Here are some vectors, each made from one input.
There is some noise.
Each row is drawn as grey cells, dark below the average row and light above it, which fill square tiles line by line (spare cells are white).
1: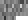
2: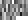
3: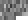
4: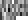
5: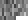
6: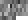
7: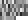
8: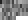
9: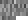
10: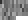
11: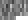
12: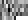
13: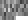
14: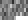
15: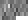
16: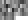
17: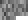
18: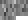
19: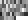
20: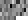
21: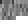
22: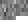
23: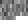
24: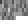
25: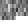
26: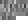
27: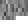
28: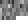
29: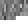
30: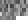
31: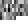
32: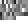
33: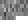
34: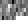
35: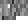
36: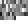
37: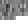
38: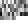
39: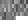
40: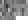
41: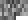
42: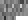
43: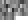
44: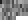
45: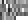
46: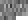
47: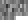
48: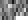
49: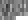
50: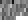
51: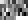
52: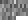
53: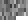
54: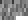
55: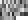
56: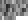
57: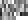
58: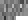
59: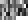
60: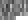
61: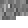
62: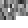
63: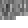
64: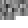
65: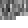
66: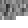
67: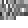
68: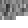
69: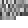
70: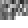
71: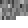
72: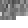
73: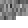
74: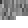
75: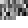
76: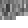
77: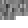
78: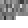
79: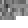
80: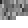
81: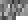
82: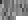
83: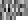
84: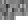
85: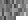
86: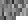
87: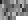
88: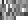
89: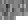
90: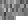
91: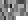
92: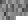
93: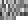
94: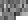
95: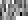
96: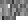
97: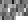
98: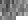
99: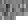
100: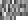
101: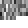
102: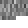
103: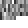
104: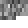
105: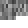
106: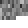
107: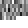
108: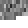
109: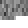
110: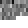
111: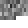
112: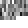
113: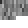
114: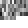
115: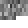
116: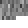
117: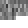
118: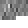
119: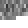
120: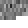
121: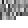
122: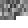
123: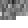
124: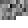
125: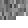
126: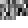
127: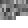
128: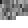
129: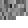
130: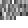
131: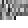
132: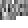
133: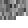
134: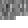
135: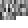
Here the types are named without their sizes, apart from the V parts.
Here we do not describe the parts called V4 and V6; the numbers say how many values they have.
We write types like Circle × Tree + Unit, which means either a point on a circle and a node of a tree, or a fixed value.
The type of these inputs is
Bool × Bool × Bool × Bool + Label × V4 × V6 + Unit.
